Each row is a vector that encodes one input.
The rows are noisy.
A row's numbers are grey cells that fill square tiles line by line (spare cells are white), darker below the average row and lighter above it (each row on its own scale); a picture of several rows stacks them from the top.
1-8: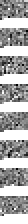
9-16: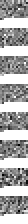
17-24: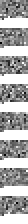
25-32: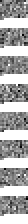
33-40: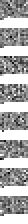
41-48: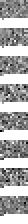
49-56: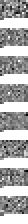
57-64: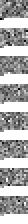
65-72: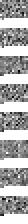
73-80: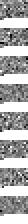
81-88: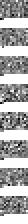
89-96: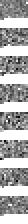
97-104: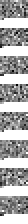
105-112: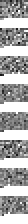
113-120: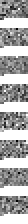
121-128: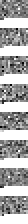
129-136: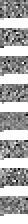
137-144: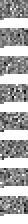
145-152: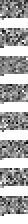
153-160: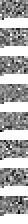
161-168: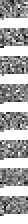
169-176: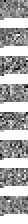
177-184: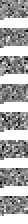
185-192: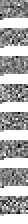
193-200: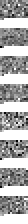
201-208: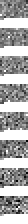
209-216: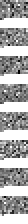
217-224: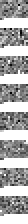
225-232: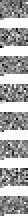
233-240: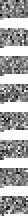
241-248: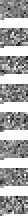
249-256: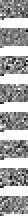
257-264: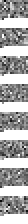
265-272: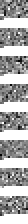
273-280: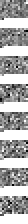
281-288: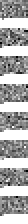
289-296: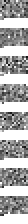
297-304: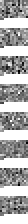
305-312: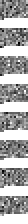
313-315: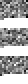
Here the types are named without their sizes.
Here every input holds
seven labels, a point on each of two lines and a node of a tree.
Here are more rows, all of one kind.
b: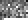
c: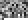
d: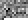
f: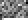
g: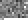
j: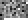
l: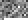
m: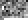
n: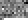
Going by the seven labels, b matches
d, m and n.
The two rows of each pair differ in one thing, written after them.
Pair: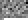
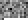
the place on one of the two lines
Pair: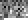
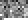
the place on one of the two lines
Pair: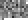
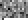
the node of the tree
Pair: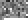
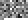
the node of the tree
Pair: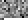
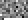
the node of the tree
